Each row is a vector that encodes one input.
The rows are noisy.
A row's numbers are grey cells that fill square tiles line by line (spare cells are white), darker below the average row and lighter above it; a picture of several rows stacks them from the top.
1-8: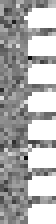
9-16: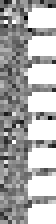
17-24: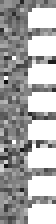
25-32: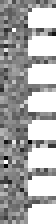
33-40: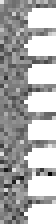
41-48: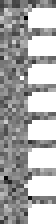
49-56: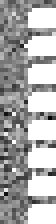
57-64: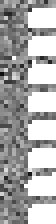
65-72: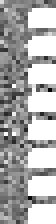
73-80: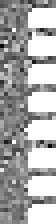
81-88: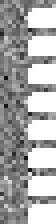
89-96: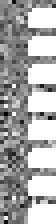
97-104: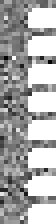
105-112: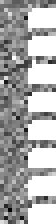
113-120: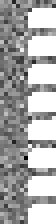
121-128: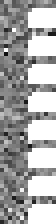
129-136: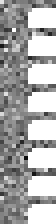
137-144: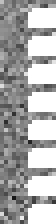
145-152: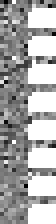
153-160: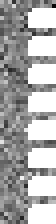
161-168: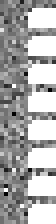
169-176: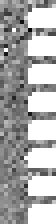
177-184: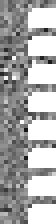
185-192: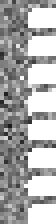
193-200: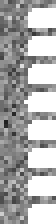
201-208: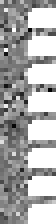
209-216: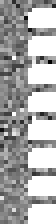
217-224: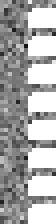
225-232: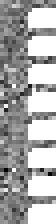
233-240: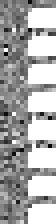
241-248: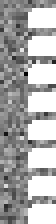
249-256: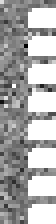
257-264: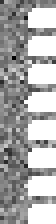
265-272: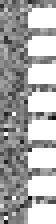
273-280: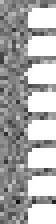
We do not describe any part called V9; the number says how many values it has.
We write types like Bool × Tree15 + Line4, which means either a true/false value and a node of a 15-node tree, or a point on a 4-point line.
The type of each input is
(Bool × Bool × Bool + Label6) × (Line4 × Line5 + Line8) + V9.
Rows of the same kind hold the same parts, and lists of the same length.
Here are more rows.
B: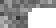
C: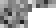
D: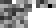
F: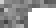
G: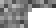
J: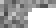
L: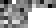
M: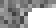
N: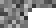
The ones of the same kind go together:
B
C, F, G
D, L
J, M
N

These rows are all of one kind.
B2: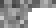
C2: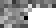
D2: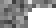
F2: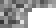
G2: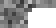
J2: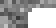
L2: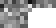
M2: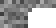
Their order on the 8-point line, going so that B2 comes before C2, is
L2, B2, C2, J2, M2, D2, G2, F2.
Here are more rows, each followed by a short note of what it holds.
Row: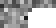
one of 6 labels and a point on an 8-point line
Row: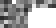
a value of V9
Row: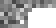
a point on an 8-point line and three true/false values
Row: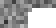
one of 6 labels, a point on a 4-point line and a point on a 5-point line
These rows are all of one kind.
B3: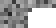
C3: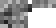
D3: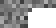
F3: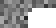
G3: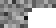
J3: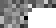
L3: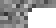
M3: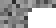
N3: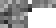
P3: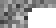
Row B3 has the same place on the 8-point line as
D3, G3, J3 and M3.
